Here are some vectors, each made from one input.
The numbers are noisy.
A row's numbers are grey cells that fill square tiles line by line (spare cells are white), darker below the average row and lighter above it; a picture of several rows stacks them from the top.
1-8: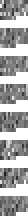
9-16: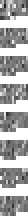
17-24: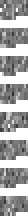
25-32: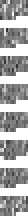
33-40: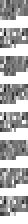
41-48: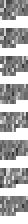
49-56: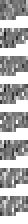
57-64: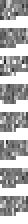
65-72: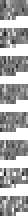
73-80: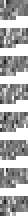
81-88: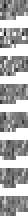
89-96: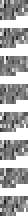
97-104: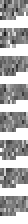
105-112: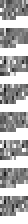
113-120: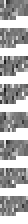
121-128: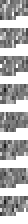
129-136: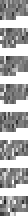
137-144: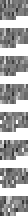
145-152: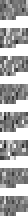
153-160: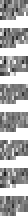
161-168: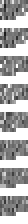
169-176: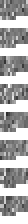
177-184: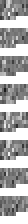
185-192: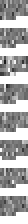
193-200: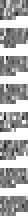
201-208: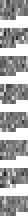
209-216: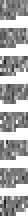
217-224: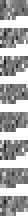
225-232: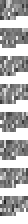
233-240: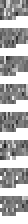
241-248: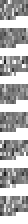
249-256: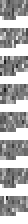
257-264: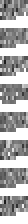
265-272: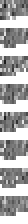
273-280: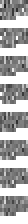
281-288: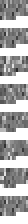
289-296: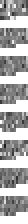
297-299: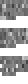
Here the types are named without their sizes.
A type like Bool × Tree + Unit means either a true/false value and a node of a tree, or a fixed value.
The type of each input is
Line × Line.
